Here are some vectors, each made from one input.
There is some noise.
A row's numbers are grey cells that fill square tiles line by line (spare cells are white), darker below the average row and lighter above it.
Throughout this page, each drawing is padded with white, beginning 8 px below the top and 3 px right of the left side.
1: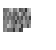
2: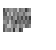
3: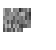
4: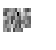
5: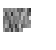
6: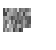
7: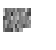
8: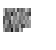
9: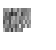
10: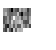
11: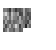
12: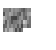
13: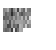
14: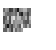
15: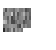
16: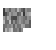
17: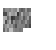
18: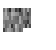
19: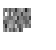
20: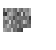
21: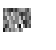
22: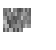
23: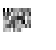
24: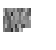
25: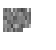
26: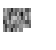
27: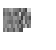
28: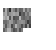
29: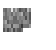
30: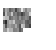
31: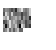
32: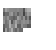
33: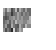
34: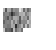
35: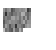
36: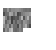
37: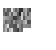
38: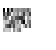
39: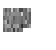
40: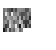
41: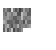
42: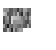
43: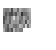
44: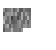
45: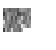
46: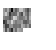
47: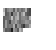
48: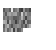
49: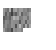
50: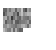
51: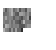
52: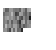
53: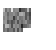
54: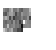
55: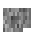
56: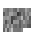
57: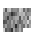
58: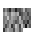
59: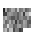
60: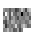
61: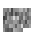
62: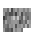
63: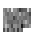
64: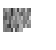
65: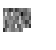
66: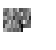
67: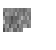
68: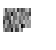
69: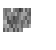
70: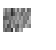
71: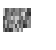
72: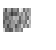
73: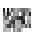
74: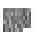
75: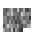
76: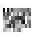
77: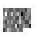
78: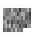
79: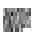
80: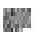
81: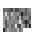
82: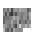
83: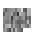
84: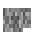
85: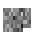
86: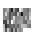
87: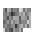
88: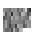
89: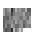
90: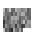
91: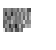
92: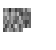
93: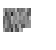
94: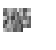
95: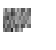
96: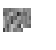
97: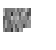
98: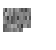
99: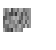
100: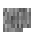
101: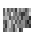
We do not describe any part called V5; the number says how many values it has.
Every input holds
a list of up to two items, each a true/false value and a value of V5.
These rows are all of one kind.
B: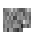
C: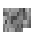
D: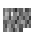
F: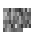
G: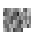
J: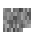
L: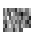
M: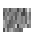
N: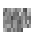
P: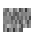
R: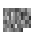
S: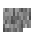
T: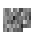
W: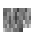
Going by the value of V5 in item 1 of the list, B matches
F, J and T.
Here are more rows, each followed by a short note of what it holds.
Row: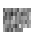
a list of one item
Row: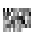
the empty list
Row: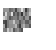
a list of two items
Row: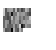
a list of one item
